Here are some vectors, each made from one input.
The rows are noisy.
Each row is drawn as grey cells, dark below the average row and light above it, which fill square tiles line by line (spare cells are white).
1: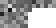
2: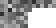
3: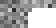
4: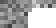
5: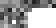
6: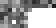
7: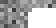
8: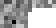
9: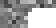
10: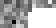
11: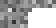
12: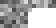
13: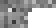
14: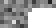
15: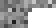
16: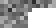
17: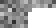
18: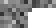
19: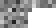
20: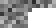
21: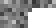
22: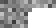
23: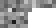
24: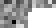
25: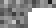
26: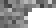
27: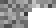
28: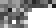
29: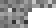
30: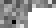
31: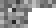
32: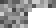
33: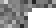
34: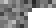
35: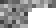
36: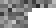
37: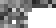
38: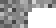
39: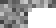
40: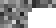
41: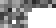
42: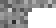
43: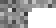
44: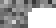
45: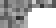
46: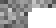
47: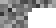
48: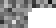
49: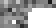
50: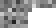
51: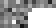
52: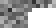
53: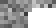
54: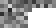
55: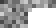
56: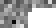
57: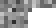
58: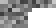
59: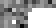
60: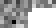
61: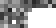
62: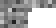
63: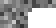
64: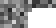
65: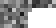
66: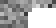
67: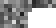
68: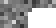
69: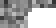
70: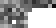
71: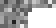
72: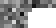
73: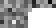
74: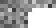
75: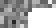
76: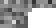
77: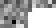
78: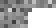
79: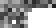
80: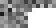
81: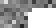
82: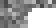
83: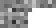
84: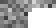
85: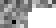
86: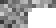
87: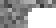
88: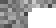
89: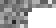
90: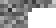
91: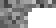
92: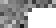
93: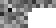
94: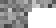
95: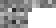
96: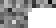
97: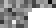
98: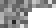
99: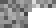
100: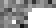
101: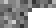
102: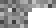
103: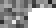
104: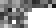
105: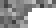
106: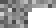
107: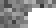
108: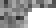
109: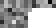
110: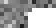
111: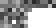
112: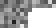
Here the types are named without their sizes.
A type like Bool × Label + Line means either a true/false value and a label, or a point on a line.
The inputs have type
Bool × Tree.
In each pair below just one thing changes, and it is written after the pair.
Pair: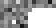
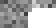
the true/false value
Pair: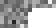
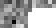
the node of the tree
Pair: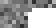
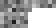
the true/false value
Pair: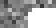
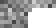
the node of the tree
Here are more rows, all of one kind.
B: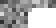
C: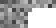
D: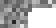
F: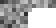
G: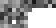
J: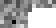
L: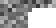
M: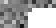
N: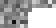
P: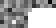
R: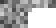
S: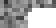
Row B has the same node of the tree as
F, P and R.
